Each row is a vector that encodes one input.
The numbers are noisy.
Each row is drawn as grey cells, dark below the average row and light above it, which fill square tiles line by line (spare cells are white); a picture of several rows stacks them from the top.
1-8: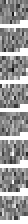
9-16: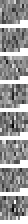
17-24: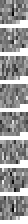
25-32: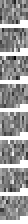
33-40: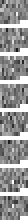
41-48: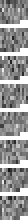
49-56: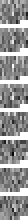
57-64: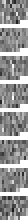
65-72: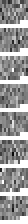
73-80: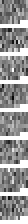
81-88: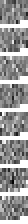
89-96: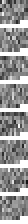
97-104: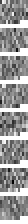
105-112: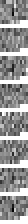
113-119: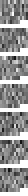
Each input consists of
a point on a 6-point line, together with a list of up to two points on a 5-point line.
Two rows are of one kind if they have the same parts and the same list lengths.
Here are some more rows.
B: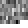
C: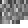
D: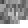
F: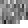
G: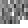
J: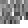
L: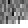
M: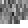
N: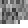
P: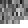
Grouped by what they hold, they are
B, D
C, L, M, P
F, G, J, N

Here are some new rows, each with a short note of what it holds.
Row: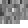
a point on a 6-point line, together with a list of one item
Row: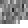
a point on a 6-point line, together with the empty list
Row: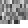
a point on a 6-point line, together with a list of two items
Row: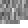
a point on a 6-point line, together with a list of two items
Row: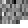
a point on a 6-point line, together with a list of two items
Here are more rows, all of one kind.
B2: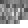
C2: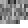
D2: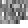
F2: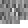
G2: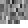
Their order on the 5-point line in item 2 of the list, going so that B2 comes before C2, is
B2, F2, D2, C2, G2.
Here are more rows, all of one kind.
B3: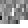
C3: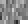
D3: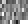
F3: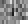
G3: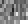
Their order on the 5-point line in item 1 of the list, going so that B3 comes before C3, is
D3, B3, C3, G3, F3.
